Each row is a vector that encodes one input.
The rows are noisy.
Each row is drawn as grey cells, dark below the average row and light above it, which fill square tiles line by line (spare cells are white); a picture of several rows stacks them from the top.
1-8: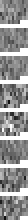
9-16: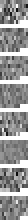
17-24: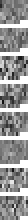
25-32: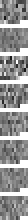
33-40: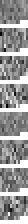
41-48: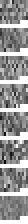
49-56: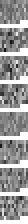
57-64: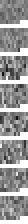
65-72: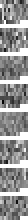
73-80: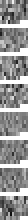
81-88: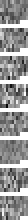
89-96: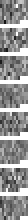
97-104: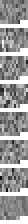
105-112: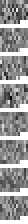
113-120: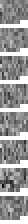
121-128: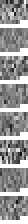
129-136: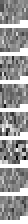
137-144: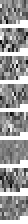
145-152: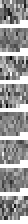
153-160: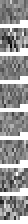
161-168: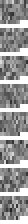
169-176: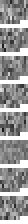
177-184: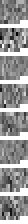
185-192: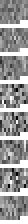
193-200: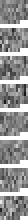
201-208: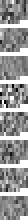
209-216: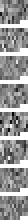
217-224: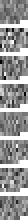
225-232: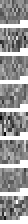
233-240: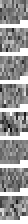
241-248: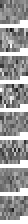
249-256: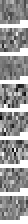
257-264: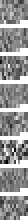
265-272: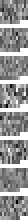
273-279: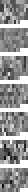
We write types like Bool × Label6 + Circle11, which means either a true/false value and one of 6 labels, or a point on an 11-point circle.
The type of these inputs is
Bool × Line6 + Label6 + Line4 + Line10.
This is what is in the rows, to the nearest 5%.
About 35% of them hold one of 6 labels. About 10% of them hold a point on a 4-point line. About 25% of them hold a point on a 6-point line and a true/false value. The rest hold a point on a 10-point line.
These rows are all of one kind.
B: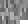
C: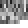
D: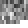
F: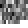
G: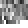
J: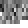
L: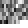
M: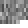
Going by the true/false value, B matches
J and M.
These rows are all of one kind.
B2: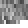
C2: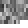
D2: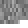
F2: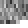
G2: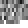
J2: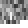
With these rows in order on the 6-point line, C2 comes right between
D2 and F2.
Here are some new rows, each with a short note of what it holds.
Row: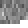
a point on a 4-point line
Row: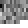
a point on a 6-point line and a true/false value
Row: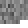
a point on a 10-point line
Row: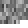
a point on a 6-point line and a true/false value
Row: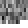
a point on a 10-point line
